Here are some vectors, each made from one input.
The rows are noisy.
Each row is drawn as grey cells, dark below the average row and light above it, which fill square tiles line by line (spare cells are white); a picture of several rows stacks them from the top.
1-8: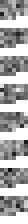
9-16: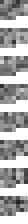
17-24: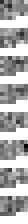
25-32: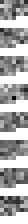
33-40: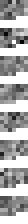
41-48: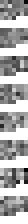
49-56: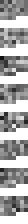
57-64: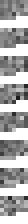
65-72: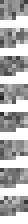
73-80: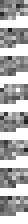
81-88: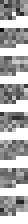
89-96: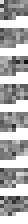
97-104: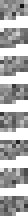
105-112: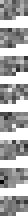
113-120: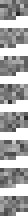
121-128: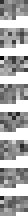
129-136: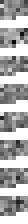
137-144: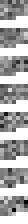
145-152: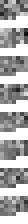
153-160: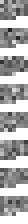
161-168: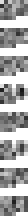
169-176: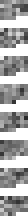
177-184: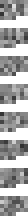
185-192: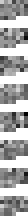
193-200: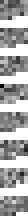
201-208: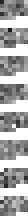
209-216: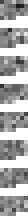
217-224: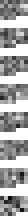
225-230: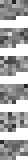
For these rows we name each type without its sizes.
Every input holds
a point on a line, together with either a fixed value, or three true/false values.
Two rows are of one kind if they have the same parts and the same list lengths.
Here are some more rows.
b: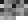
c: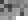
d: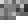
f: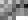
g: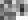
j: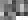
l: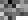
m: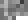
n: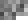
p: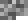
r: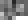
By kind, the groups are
b, c, g, l, m, n, p
d, f, j, r

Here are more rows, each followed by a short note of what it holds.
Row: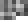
a point on a line
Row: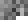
a point on a line
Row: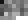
a point on a line and three true/false values
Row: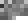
a point on a line
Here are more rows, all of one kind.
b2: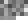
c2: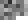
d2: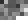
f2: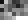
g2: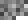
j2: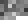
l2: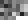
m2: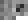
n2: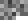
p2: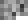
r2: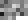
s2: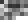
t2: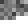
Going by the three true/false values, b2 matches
d2 and l2.
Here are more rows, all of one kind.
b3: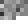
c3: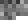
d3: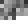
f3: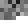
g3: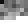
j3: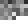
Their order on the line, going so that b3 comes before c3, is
b3, j3, d3, c3, f3, g3.
